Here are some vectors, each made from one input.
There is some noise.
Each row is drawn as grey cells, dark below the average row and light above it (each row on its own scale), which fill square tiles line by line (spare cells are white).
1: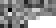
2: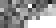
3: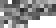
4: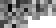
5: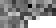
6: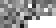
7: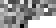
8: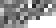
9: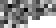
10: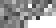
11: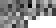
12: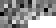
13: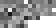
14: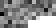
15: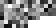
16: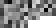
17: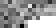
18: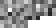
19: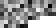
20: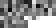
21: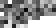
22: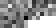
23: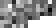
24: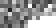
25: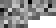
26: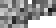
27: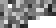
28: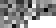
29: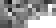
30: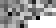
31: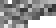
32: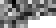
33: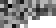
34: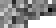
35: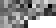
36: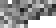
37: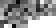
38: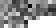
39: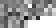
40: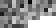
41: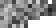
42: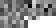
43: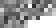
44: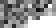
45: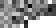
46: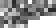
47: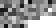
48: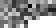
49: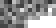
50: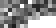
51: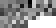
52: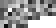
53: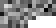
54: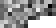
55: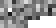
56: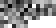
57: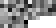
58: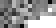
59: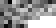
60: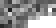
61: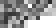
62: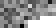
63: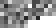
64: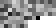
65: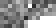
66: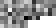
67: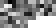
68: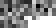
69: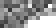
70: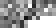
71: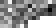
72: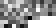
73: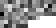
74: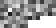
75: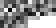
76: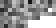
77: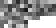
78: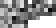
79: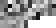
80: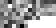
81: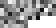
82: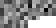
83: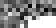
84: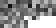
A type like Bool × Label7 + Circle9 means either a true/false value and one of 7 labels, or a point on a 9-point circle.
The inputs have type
Line6 × Tree8 × Tree8.
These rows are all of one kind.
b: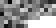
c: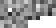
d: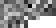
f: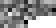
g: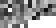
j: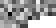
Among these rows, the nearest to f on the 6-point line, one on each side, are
d and j.
